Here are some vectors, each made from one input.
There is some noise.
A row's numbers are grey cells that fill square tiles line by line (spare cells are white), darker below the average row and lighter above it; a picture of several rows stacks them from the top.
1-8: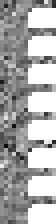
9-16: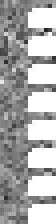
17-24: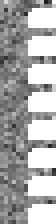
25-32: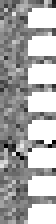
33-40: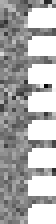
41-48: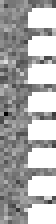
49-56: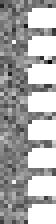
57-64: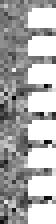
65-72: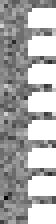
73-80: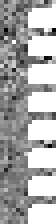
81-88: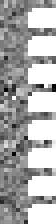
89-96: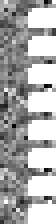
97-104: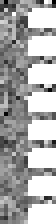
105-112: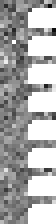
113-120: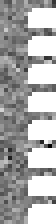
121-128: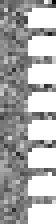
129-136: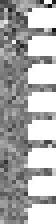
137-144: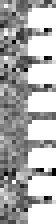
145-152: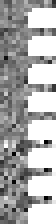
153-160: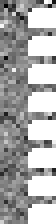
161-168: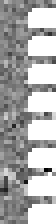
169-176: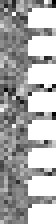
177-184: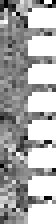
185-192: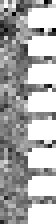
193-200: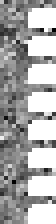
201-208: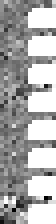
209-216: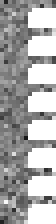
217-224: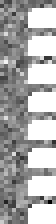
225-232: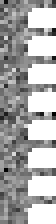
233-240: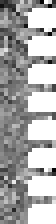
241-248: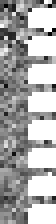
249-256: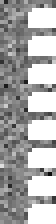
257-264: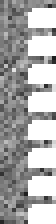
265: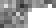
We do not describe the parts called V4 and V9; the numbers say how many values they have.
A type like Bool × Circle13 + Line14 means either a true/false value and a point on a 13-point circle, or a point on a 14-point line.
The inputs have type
(Bool × Line8 + V9) × V4.
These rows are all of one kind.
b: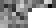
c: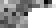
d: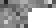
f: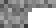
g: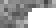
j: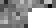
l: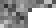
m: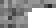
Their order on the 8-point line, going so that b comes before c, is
f, b, m, j, c, g, l, d.
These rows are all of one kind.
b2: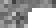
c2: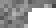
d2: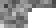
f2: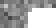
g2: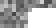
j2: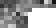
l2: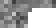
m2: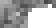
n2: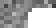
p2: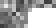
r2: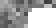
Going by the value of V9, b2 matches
j2 and l2.
